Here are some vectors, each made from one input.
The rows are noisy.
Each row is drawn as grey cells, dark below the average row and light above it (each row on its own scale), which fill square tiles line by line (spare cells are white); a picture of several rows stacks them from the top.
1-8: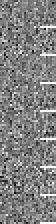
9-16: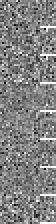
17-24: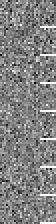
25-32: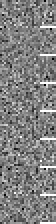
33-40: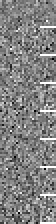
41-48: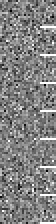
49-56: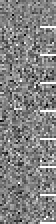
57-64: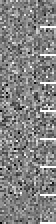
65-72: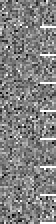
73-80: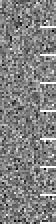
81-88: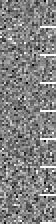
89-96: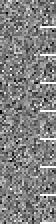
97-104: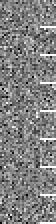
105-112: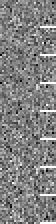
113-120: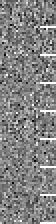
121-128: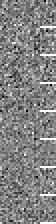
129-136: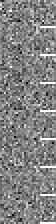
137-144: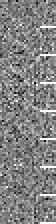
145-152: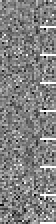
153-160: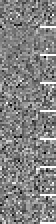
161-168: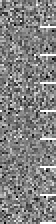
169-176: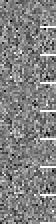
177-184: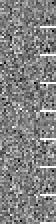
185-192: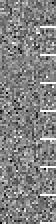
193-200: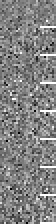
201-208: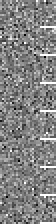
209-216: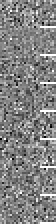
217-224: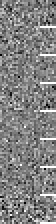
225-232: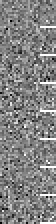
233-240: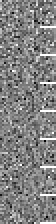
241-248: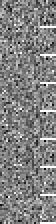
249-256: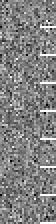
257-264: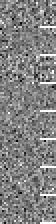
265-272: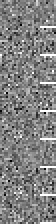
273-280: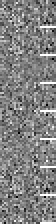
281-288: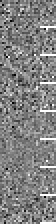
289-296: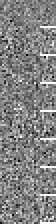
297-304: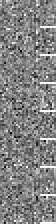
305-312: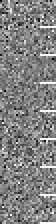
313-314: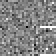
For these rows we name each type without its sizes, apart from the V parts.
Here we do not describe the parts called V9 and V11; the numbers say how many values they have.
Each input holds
a node of a tree, a value of V9 and a value of V11, together with either a label and a true/false value, or a point on a line.
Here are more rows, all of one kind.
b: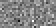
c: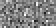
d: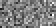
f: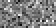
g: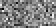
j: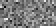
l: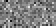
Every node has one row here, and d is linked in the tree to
c.
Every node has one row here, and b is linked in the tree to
f.
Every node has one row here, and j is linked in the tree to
c, f and l.
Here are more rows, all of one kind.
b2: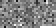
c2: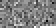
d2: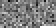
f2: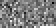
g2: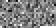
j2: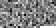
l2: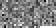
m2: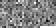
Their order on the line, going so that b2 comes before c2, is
l2, b2, d2, g2, j2, m2, c2, f2.
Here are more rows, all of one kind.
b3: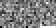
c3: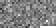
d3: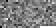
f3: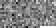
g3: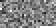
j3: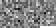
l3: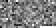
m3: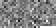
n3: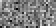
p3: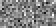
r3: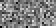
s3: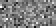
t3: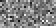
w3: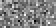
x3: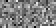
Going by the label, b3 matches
j3, n3, r3 and w3.
